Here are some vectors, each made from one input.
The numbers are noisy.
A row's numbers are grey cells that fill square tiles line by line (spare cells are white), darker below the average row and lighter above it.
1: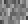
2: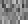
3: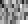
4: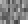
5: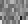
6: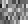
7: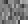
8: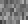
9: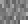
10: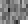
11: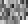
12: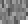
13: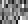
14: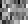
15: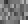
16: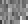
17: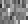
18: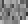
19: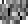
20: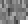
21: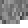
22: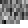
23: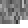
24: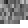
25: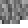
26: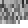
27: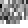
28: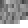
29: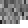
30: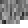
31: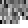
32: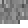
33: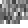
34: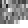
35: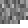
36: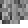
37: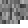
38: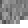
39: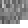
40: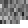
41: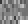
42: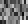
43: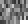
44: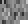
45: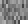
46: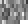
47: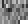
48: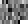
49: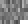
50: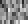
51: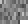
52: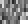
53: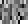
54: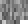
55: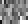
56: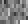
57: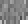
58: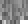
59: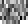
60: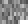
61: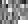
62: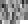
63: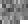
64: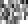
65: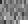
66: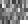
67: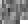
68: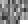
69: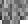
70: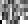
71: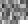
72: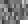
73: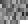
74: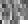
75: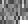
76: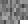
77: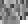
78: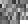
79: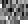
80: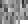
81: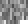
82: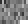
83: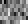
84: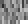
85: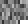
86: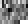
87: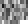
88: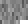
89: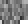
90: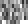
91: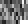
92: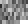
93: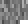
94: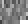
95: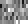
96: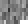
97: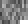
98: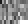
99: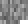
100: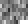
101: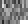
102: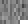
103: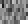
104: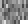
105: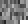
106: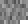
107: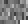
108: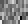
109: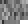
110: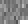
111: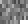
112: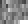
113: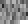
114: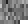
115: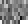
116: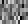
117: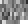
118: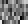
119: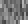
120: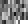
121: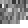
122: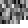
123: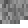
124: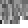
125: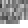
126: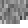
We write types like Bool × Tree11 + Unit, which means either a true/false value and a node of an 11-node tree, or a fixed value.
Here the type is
Bool × (Line6 + Line11).
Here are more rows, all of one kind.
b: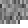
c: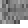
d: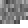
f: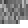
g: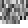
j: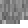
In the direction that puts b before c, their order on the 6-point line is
f, b, j, g, c, d.
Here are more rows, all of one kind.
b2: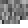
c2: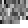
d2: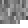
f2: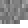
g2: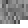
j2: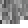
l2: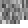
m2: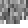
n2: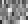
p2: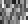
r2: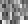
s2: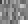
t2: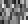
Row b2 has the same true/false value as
f2, m2 and s2.
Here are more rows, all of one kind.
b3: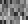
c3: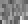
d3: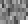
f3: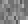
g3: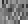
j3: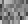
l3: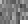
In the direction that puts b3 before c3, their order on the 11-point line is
j3, g3, f3, l3, b3, c3, d3.
